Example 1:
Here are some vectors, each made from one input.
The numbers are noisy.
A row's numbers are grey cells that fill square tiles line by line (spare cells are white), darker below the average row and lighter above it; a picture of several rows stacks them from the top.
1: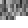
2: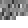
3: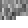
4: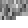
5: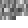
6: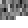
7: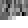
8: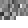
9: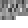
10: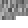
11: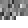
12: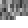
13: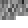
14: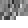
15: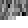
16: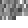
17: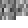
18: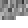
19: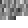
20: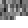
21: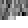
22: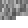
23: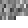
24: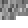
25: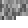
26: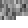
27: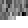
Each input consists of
one of 6 labels.
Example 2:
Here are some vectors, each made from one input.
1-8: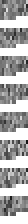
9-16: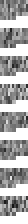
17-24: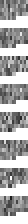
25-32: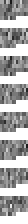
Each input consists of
a point on a 7-point line.
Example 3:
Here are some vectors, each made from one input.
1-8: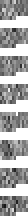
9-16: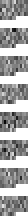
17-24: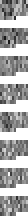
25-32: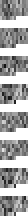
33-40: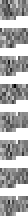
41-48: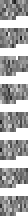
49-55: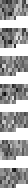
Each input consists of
a point on a 9-point line.
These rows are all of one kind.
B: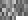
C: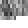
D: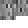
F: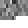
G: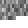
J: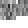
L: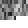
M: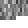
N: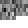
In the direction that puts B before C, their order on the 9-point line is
N, F, D, M, B, G, J, C, L.
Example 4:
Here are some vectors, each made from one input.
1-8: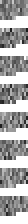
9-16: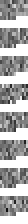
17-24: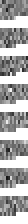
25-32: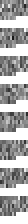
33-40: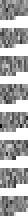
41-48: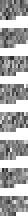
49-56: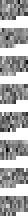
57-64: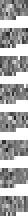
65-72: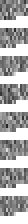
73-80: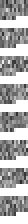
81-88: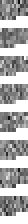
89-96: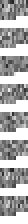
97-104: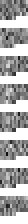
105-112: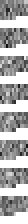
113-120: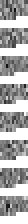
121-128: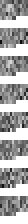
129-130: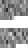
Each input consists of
either a point on a 17-point circle, or a fixed value.
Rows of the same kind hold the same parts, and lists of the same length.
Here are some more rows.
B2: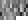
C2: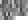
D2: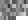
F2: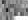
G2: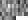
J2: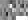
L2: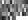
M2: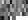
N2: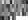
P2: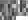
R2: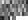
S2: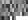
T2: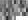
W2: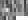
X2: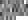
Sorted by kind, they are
B2, C2, D2, F2, G2, J2, P2, T2, W2, X2
L2, M2, N2, R2, S2

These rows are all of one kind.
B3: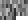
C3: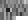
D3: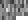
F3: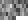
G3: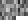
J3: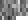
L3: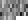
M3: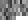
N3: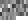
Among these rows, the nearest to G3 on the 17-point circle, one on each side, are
D3 and F3.
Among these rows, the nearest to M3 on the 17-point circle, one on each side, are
C3 and J3.
